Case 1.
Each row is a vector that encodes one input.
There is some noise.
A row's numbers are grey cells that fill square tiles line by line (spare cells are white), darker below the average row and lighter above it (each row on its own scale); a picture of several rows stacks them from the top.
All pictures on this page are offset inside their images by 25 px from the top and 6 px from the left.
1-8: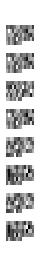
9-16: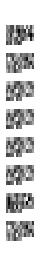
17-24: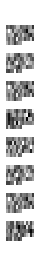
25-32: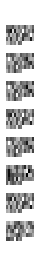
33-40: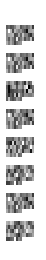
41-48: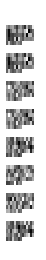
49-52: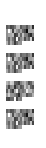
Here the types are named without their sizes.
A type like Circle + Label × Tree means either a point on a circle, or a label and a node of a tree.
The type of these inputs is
Label.
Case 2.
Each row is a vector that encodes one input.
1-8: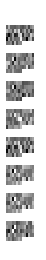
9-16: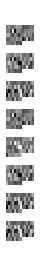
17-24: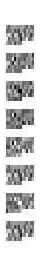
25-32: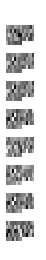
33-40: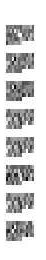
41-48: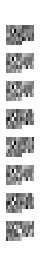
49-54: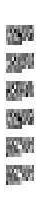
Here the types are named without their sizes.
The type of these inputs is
Bool × Bool × Bool.
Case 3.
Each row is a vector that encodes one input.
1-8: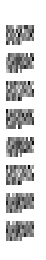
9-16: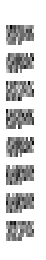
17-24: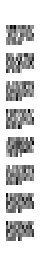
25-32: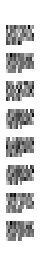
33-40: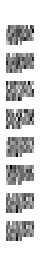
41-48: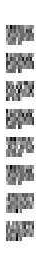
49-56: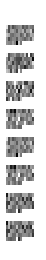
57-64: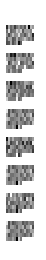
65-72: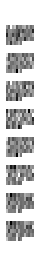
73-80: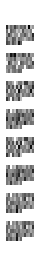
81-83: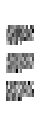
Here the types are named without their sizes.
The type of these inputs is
Bool × Bool × Bool + Unit.
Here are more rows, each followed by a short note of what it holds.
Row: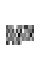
a fixed value
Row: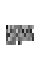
three true/false values
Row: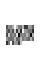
a fixed value
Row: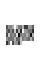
a fixed value
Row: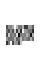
a fixed value
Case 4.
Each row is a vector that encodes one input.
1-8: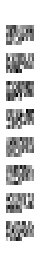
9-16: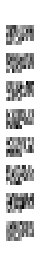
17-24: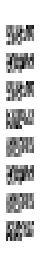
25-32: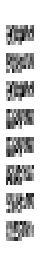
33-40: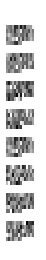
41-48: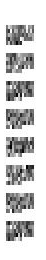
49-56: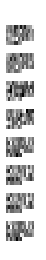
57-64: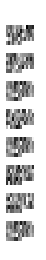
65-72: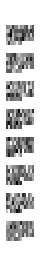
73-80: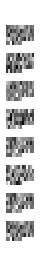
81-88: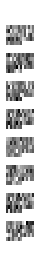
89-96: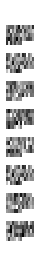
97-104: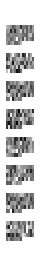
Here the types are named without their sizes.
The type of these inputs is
Circle.
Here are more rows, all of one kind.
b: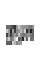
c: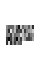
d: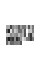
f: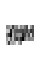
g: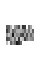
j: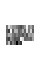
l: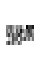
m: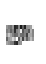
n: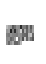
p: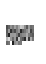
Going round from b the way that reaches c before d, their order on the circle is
b, f, p, l, c, d, j, g, m, n.
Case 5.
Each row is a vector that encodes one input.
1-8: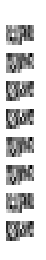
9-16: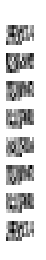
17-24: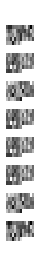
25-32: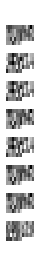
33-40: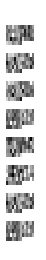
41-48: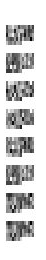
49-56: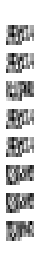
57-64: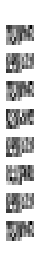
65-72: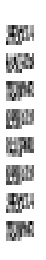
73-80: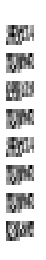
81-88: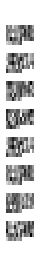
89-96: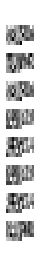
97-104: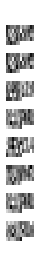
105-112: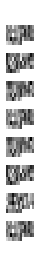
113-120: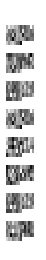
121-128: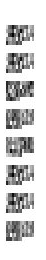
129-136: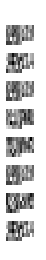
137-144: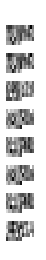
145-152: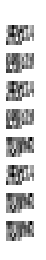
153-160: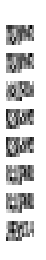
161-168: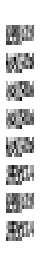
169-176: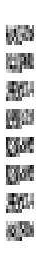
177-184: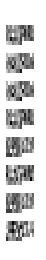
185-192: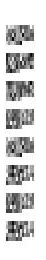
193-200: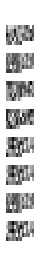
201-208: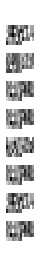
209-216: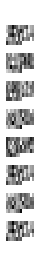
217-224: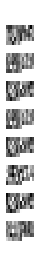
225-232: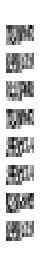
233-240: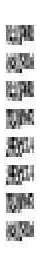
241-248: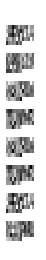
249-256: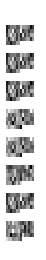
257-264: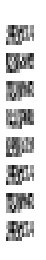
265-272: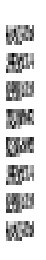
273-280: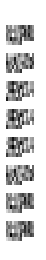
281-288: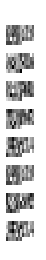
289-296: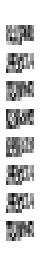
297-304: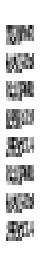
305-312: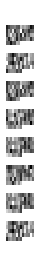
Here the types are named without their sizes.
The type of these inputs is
Bool × Bool × Bool.
